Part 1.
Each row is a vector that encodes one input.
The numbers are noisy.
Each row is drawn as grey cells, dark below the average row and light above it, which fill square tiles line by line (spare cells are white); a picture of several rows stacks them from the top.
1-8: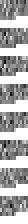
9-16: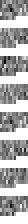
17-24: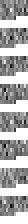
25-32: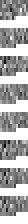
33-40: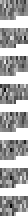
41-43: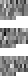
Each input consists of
a point on a 7-point line.
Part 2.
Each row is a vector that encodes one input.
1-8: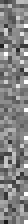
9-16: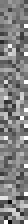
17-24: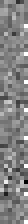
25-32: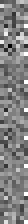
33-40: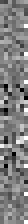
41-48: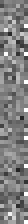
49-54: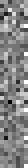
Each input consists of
a point on a 6-point line.
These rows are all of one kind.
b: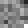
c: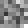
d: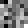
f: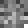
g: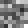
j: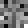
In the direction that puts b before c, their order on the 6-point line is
b, c, g, j, f, d.
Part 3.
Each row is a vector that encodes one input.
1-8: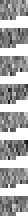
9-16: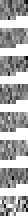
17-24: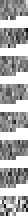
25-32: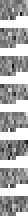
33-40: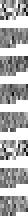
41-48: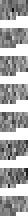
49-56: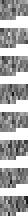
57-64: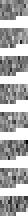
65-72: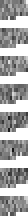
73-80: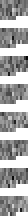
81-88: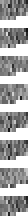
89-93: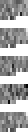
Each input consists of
either a point on a 16-point circle, or a fixed value.
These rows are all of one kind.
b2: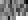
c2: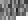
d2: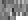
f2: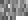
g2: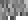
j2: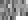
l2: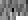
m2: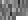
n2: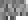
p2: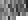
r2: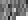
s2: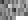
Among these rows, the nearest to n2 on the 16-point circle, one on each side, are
g2 and m2.
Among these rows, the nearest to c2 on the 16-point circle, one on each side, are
p2 and r2.
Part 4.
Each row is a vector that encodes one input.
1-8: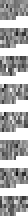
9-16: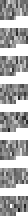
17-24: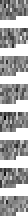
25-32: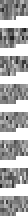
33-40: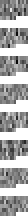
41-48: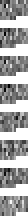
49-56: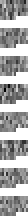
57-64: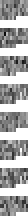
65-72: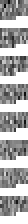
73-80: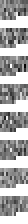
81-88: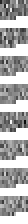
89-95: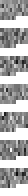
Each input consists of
a point on a 16-point line.
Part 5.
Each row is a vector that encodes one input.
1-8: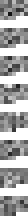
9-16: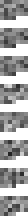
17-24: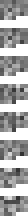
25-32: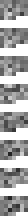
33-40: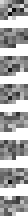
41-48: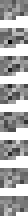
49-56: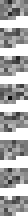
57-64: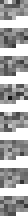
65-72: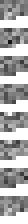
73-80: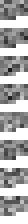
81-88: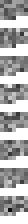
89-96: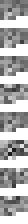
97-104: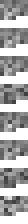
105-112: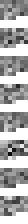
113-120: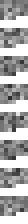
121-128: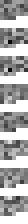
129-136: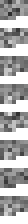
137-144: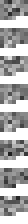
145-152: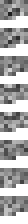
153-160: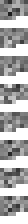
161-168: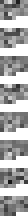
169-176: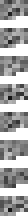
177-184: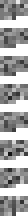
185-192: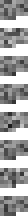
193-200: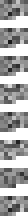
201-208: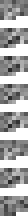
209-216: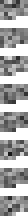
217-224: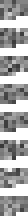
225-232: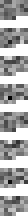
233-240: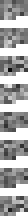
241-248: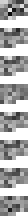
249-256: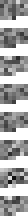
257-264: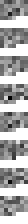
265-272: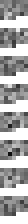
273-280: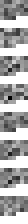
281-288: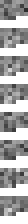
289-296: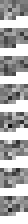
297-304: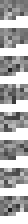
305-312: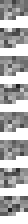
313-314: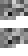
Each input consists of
a point on a 7-point line.
